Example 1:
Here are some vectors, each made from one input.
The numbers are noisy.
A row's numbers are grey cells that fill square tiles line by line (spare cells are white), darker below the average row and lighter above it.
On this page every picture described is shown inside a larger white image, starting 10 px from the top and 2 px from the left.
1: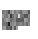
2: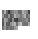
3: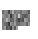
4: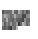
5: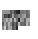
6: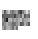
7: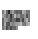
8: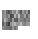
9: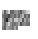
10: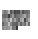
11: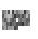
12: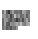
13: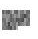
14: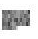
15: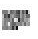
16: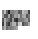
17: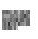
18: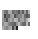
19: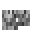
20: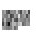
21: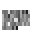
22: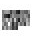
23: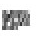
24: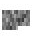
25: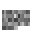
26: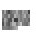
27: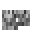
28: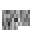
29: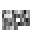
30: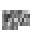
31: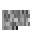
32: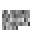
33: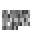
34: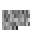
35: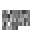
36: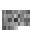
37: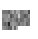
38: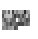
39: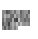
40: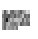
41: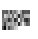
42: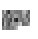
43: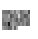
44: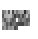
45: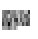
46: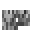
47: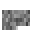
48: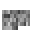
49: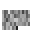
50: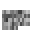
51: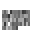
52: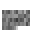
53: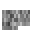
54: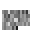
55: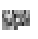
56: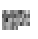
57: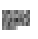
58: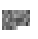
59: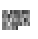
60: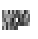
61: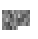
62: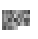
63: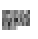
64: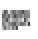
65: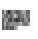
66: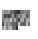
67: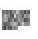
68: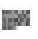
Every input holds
either a fixed value, or a node of a 7-node tree, or three true/false values.
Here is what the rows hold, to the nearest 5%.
About 15% of them hold a fixed value. About 35% of them hold a node of a 7-node tree. The rest hold three true/false values.
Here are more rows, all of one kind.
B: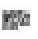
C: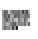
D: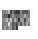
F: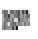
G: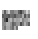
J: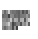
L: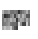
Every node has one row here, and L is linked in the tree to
D.
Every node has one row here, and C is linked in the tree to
F and J.
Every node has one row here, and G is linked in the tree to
B and J.
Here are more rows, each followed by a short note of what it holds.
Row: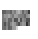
three true/false values
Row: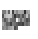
a fixed value
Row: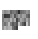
a node of a 7-node tree
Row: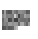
three true/false values
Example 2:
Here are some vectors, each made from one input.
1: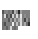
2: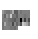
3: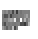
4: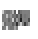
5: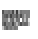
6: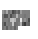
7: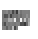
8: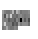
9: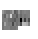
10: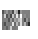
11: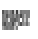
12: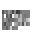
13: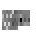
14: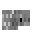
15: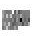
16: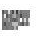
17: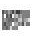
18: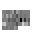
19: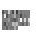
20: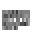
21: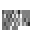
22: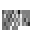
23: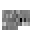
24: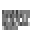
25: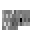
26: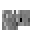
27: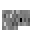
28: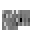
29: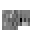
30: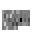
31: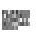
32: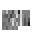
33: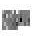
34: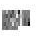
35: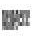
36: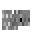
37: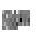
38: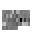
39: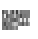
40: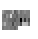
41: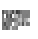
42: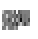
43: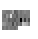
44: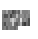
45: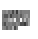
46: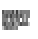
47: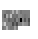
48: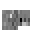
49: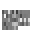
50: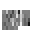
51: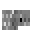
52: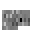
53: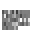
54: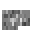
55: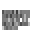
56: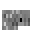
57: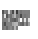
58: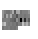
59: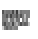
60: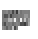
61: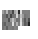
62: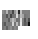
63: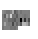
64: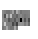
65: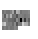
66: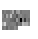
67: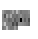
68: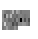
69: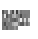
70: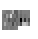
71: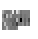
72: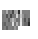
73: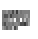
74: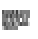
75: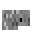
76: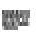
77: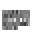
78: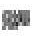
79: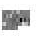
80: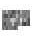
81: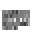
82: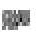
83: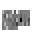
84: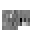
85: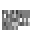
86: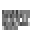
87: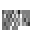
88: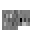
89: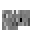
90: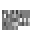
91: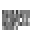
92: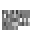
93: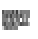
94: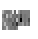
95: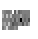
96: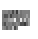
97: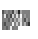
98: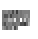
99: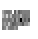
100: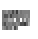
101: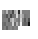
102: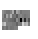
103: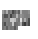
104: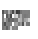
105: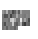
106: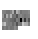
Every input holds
either a point on an 8-point circle, or a node of a 7-node tree.
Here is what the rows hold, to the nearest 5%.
About 55% of them hold a point on an 8-point circle. The rest hold a node of a 7-node tree.
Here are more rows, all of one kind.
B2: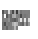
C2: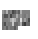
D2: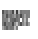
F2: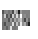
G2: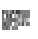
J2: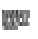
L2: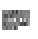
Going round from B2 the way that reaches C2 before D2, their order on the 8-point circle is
B2, G2, F2, C2, L2, J2, D2.
